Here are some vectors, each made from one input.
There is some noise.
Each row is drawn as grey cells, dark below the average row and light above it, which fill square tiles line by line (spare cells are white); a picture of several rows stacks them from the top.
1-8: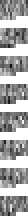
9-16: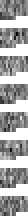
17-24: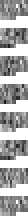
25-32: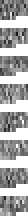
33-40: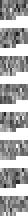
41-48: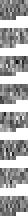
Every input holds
a point on a 7-point line, together with either a fixed value, or a node of a 7-node tree.
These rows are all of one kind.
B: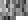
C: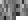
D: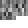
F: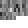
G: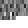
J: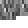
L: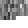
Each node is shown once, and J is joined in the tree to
F and G.
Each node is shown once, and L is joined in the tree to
D and F.
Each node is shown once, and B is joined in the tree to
C.
